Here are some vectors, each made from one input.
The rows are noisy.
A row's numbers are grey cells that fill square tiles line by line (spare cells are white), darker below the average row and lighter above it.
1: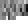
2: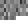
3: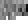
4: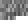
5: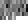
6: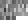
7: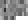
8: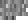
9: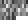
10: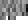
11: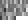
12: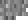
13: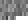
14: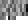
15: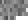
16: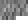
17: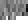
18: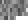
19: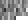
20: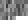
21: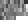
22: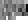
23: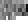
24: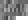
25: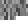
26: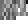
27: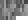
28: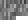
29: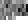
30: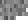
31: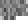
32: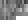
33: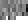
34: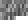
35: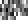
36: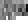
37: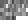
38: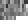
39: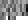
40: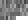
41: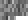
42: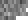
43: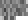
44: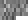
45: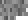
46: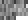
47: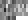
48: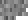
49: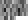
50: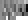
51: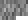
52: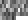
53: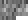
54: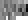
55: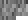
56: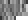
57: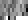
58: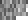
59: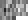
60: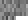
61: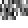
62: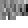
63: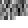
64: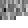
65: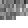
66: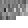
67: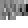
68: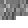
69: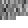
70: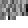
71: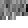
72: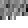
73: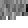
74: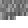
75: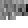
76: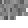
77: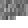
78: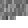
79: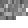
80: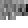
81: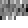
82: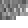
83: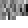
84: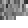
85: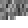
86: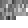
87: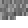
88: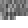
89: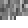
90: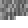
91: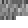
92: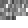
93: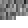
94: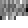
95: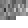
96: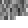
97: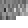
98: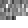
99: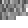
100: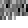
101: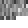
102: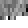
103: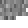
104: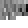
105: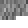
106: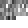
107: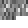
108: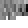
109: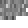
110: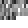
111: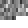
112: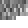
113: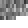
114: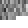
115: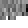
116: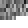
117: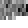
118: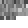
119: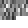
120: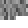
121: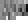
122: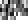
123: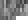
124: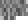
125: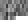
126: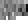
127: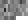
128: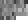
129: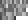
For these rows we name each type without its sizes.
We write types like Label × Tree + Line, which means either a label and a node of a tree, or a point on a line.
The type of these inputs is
List(Line).
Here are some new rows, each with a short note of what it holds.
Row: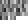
a list of two items
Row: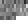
a list of three items
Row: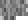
a list of two items
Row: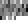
a list of one item
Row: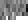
a list of one item
